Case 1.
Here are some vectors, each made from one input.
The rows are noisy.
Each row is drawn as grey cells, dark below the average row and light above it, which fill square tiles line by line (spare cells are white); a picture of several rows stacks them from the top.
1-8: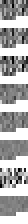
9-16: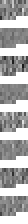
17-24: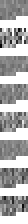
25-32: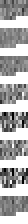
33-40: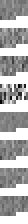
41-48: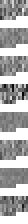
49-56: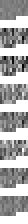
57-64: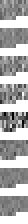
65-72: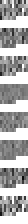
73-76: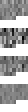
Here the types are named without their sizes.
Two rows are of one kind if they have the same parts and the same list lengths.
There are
3 kinds of row.
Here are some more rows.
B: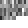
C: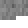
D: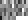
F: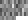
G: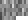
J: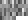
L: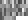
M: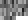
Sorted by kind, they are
B, D
C, G, J, L, M
F

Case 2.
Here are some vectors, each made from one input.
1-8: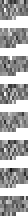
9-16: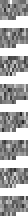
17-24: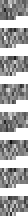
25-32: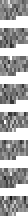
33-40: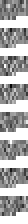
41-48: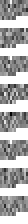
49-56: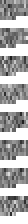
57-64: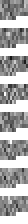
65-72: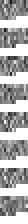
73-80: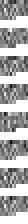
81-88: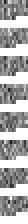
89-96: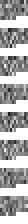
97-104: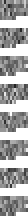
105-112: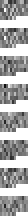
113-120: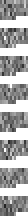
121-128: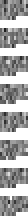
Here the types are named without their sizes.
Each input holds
either a point on a circle, or a point on each of two lines.
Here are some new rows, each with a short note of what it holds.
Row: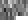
a point on a circle
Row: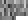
a point on a circle
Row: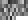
a point on each of two lines
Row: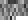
a point on each of two lines
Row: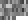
a point on a circle
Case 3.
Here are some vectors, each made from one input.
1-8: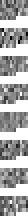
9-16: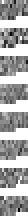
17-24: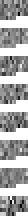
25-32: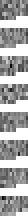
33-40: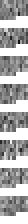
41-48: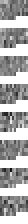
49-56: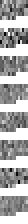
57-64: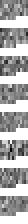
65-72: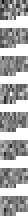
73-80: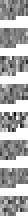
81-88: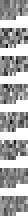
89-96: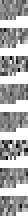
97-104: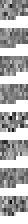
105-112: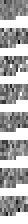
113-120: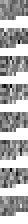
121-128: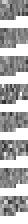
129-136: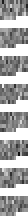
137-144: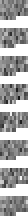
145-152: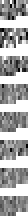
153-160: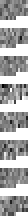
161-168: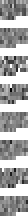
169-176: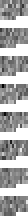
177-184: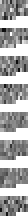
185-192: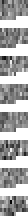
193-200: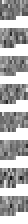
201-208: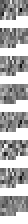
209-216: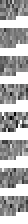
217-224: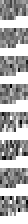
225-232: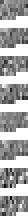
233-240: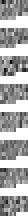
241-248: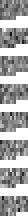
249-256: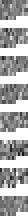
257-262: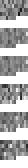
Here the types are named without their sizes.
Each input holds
a node of a tree and a true/false value.
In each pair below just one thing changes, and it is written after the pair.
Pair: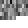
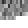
the node of the tree
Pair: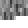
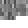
the true/false value
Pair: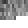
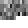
the true/false value
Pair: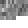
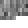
the node of the tree
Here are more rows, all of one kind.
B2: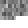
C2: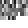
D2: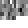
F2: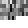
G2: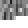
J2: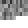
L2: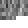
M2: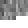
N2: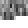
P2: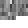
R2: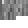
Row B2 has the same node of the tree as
G2, J2 and N2.
